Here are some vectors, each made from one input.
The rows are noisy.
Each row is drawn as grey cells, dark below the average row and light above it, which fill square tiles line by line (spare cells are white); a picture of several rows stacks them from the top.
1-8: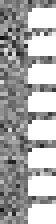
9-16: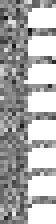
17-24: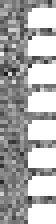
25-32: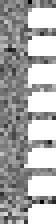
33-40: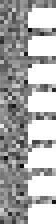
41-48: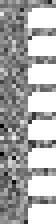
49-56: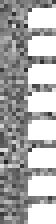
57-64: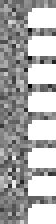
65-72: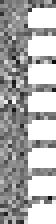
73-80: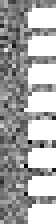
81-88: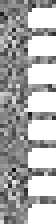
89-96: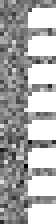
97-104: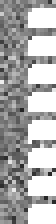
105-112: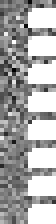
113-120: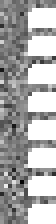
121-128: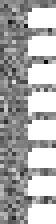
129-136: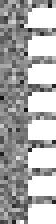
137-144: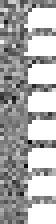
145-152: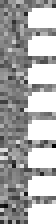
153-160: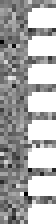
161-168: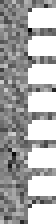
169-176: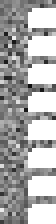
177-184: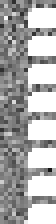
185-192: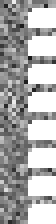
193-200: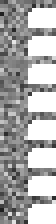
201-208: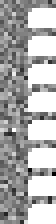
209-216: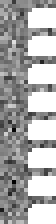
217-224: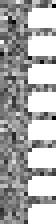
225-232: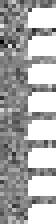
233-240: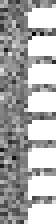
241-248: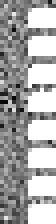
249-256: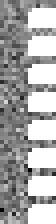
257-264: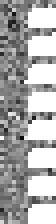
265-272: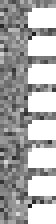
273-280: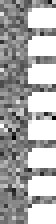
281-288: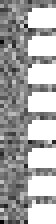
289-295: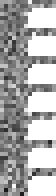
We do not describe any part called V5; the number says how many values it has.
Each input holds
a true/false value, together with either a node of a 10-node tree, or a value of V5.
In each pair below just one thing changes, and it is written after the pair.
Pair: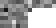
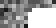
the true/false value
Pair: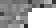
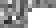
the true/false value
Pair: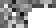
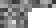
the value of V5
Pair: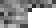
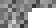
the true/false value
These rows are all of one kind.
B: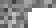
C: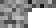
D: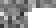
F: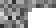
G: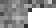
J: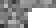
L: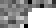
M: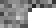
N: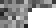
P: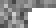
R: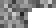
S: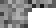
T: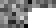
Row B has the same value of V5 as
G, J, N and P.
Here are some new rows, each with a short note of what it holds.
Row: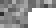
a node of a 10-node tree and a true/false value
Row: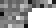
a true/false value and a value of V5
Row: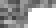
a node of a 10-node tree and a true/false value
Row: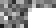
a true/false value and a value of V5
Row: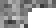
a true/false value and a value of V5
